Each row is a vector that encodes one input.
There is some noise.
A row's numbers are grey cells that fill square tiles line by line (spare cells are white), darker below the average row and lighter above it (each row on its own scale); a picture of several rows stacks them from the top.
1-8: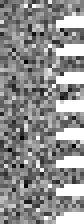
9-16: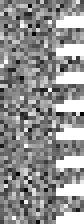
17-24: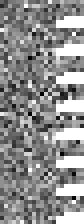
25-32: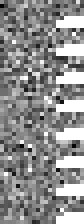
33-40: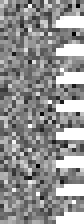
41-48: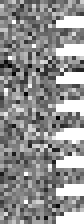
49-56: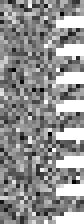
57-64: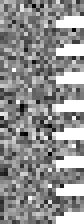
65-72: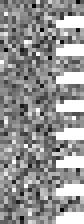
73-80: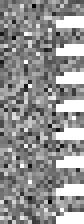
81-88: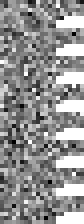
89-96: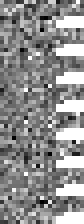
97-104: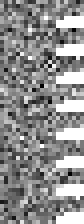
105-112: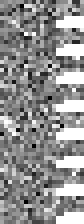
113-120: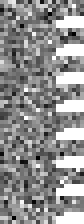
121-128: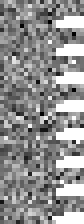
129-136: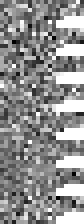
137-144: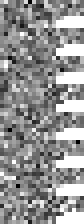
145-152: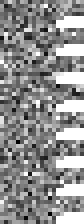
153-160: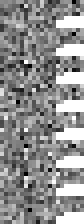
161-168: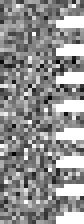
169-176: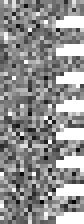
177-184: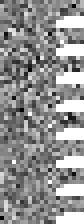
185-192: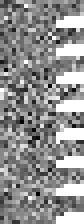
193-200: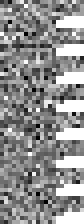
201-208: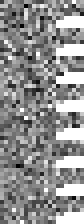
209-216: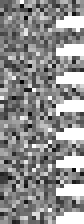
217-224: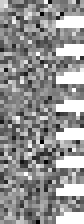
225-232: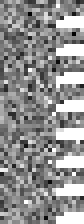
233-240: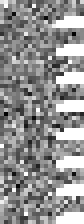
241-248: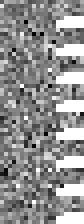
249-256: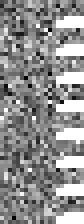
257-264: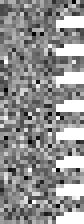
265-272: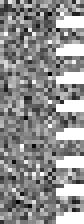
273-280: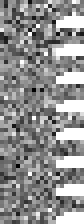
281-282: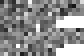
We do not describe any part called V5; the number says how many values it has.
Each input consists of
a value of V5, together with either a point on a 7-point line, or a point on a 17-point line.
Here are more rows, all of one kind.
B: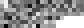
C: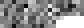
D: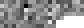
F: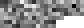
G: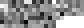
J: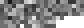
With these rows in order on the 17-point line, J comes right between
B and G.
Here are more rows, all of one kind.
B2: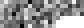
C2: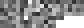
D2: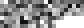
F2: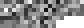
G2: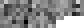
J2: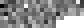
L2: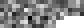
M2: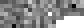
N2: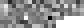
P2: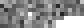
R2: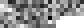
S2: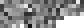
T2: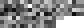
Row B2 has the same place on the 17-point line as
L2 and R2.
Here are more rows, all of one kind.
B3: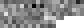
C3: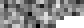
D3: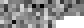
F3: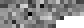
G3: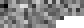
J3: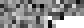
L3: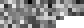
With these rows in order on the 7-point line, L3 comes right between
B3 and D3.
